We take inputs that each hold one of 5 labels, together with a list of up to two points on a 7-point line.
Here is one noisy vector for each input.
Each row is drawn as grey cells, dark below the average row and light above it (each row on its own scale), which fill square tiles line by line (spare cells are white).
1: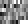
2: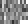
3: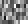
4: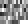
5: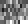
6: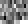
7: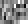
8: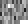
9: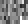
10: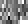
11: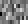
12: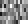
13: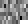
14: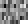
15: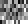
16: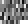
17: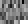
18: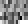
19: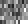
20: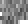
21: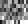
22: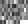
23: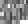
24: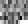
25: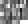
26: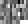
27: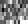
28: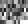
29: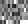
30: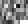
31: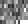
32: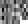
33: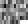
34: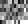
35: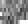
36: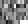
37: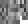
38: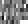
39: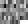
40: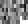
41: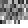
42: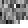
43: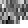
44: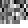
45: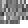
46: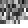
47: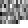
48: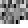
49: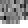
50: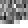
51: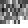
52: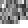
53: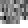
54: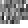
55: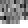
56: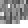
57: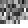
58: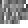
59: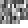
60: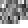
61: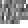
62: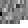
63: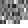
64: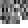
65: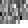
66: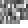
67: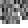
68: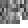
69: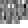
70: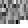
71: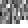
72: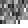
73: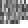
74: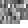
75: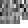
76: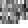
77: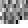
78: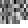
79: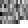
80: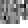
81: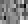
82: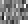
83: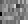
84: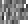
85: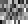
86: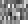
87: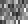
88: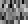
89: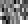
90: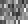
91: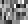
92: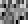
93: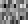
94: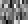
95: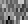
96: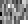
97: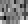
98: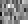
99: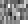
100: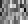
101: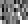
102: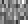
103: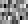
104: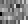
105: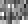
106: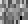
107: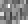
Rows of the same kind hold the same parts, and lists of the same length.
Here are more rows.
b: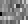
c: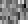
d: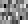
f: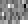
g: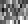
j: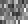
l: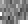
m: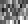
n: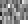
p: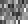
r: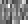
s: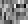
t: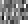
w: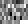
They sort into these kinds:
b, c, f, n, r, s
d, l, t, w
g, j, m, p

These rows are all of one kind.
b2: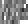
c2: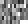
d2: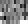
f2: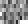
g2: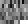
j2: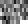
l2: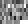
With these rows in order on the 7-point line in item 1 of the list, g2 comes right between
c2 and j2.
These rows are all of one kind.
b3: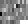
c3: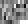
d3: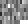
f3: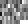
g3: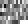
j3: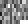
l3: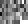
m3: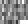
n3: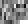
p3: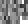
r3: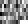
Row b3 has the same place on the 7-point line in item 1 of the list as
d3, f3, g3 and l3.
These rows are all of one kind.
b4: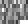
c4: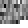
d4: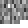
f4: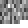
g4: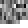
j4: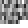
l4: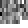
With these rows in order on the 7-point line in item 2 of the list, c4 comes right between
g4 and l4.
